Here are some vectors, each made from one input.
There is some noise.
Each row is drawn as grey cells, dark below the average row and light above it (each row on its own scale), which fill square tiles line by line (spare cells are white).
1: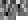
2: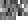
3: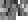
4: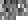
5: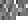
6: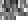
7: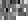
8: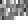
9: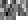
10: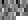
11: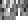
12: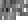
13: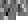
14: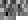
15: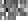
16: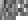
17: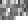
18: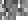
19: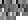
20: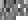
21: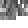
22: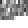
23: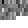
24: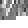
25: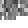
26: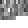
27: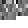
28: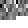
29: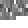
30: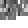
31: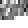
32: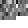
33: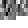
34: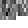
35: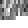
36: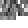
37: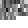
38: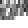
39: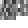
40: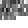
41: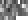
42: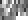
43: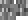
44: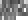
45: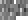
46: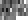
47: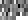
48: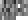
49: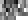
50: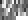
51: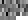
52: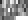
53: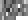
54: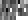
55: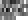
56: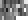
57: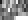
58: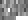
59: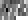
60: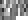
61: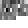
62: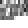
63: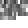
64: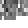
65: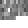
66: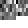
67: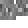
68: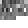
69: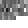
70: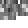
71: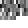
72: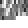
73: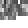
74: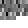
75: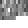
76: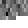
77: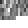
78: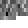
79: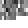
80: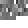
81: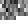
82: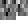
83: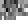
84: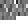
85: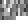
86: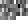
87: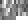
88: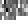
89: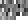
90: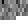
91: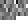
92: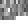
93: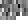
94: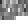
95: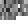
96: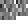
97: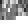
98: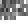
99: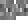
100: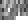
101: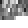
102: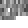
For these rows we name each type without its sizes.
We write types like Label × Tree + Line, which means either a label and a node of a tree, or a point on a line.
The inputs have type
Bool × Bool × Bool + Label + Line.
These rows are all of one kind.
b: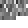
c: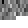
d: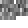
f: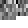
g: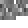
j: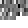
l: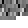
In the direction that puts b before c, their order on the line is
f, b, g, d, j, l, c.
